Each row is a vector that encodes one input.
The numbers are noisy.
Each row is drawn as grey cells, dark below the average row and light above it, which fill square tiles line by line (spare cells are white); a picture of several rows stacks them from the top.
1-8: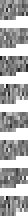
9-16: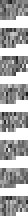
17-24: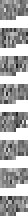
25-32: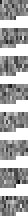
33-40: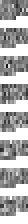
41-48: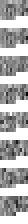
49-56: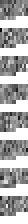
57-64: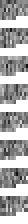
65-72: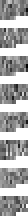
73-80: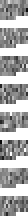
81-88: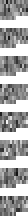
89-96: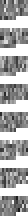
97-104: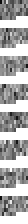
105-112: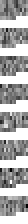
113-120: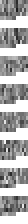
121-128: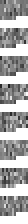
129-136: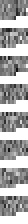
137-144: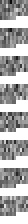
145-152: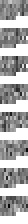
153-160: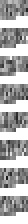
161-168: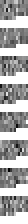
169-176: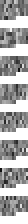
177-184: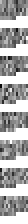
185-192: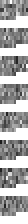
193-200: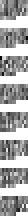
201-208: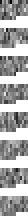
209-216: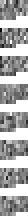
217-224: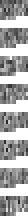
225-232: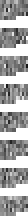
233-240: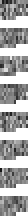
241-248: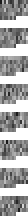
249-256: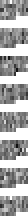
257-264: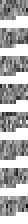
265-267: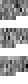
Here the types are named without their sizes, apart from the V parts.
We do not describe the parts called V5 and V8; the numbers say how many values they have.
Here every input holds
a node of each of two trees, together with either a fixed value, or four true/false values, a value of V5 and a value of V8.
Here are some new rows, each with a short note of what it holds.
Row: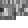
a node of each of two trees
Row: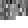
a node of each of two trees, four true/false values, a value of V5 and a value of V8
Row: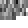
a node of each of two trees
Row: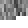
a node of each of two trees, four true/false values, a value of V5 and a value of V8
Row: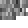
a node of each of two trees
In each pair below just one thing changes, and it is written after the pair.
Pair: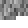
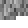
one of the four true/false values
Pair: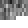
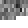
the node of one of the two trees
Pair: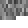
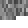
one of the four true/false values
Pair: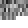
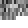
the value of V8
